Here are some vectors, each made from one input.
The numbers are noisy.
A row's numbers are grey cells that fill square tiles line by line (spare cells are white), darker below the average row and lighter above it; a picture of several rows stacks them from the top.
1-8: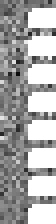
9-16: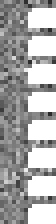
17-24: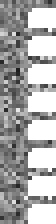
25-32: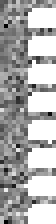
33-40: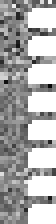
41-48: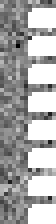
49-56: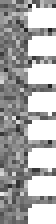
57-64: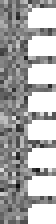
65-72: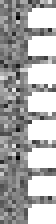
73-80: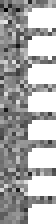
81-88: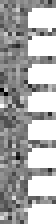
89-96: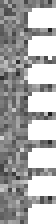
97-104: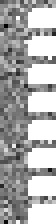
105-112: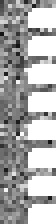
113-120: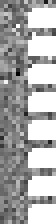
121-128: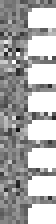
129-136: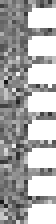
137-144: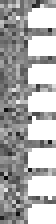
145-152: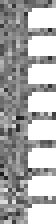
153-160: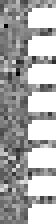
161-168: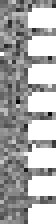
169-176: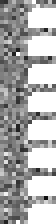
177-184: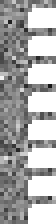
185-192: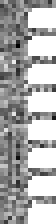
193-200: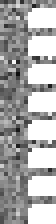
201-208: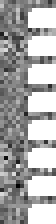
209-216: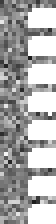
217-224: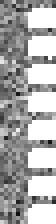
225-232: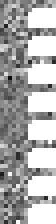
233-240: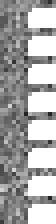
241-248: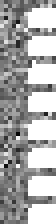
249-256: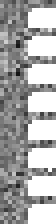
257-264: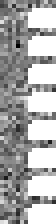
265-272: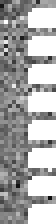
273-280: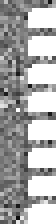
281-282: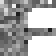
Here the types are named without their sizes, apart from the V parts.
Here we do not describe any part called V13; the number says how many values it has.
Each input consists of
a label, together with either a point on a line, or a true/false value and a value of V13.
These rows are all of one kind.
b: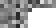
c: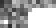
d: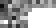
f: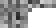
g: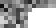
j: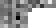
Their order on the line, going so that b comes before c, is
d, b, g, c, f, j.
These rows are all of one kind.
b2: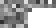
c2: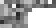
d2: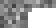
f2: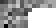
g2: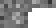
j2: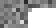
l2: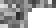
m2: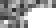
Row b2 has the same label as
c2 and l2.
